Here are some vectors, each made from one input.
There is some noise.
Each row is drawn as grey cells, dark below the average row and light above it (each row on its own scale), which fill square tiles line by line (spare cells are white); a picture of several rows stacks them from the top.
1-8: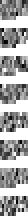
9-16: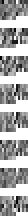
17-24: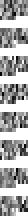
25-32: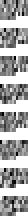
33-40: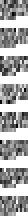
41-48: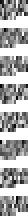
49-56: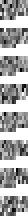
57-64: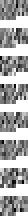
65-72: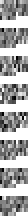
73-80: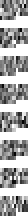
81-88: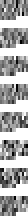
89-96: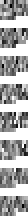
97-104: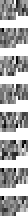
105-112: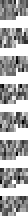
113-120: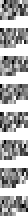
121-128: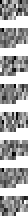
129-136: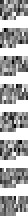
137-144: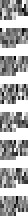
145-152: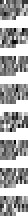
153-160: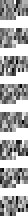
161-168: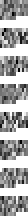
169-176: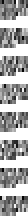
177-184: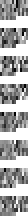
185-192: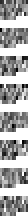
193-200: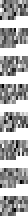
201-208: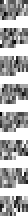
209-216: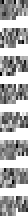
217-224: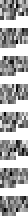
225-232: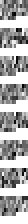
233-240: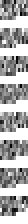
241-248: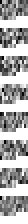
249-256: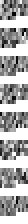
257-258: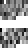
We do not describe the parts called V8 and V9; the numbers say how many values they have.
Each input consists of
either a point on a 5-point line and a true/false value, or a value of V8 and a value of V9.
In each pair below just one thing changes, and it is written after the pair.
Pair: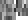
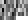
the value of V9
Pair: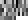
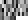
the value of V9
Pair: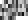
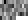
the value of V9
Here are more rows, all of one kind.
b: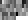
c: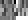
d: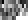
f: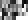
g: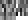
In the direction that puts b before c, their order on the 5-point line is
b, g, f, c, d.
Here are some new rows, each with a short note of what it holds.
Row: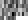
a value of V8 and a value of V9
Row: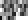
a value of V8 and a value of V9
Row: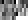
a point on a 5-point line and a true/false value
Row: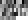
a point on a 5-point line and a true/false value
